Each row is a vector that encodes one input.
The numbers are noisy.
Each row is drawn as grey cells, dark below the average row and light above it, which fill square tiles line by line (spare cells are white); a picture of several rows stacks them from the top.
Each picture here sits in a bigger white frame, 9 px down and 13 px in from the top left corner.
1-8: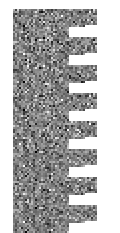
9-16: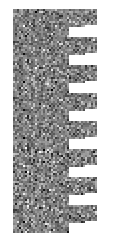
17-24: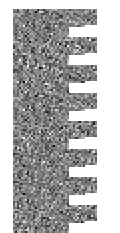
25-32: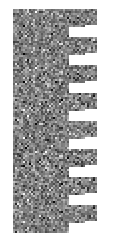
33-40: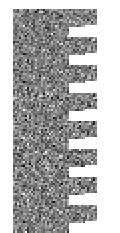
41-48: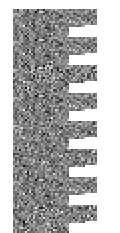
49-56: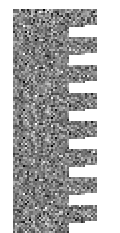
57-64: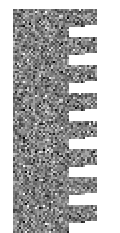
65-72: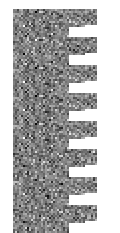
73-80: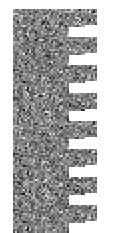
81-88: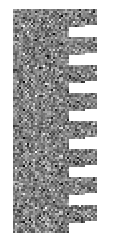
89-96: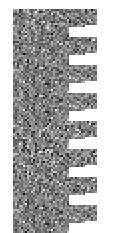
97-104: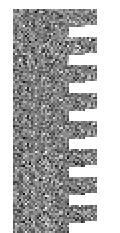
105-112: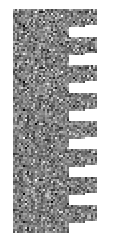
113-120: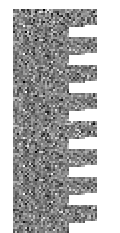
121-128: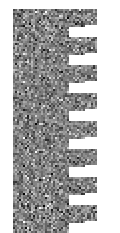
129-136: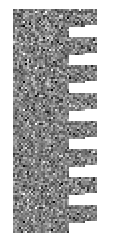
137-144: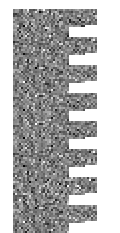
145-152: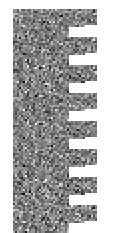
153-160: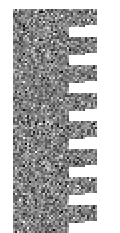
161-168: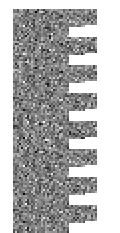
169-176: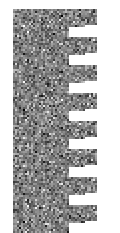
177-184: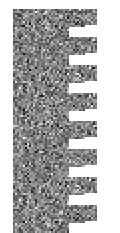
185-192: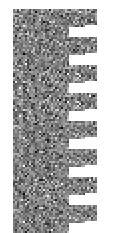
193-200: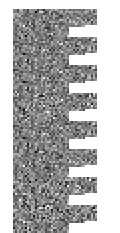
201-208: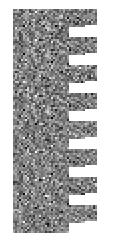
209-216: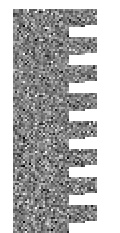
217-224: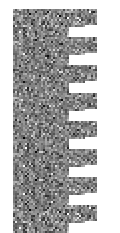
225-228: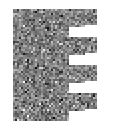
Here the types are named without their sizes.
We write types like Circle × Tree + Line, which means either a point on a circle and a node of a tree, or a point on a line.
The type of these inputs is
Bool × Tree.
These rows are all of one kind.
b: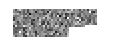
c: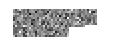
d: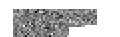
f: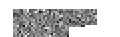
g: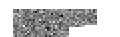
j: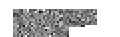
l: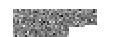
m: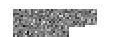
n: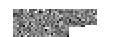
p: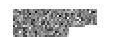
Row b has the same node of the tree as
c and p.
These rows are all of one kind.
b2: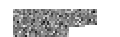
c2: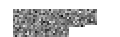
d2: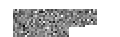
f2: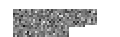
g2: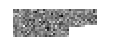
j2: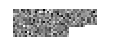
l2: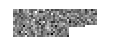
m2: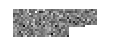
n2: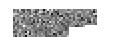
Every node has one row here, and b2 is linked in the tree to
d2 and m2.
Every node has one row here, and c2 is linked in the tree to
m2.
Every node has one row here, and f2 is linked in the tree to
g2.
